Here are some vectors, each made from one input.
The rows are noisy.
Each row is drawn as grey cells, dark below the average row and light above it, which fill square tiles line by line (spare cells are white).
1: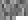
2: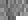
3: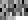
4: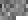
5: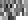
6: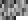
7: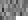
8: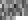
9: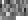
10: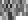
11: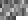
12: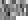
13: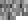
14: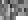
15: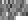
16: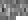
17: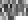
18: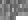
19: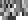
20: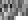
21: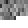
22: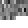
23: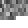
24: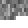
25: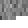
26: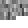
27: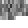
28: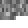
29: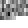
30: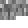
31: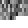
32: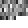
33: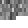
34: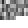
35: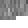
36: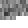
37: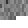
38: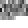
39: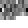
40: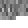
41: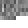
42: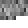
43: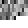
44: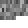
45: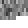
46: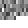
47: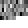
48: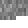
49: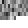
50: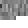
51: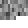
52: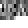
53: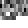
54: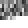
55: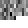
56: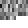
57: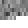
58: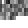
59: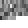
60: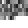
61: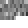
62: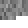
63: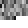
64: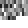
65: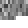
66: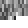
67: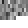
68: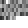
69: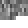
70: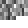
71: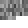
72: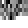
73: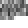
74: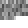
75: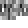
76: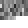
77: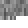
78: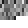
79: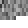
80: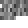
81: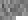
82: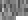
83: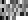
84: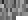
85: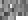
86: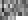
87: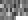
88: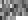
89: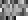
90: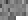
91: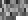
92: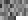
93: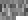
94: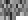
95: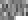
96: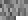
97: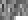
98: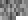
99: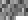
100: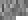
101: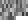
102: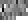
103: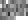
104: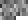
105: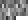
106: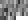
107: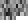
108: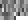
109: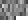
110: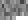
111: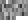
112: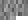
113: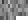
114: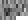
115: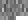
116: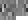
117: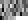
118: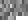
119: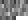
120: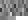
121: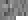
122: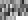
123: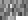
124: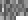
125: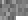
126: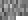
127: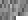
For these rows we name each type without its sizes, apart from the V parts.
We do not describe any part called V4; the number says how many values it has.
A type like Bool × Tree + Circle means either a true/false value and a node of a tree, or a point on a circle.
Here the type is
List(Bool × (Circle + Unit) × V4).
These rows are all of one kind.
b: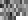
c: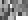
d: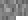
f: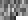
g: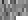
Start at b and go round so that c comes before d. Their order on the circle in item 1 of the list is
b, f, c, g, d.
